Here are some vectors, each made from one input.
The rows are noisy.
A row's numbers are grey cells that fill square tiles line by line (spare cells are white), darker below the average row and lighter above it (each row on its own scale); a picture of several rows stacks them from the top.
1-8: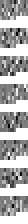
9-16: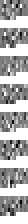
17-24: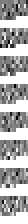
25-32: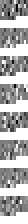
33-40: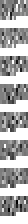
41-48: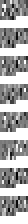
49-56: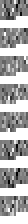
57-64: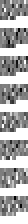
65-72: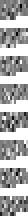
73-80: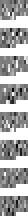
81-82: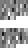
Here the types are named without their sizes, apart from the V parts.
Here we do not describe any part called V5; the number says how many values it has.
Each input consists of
a true/false value, together with either a point on a line, or a value of V5.
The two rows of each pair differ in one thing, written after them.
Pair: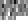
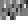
the true/false value
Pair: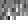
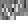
the value of V5
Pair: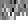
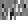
the value of V5
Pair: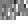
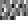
the true/false value
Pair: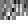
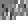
the value of V5
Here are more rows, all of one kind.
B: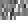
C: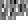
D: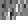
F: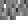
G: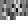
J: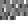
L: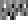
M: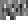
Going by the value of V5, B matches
D and G.
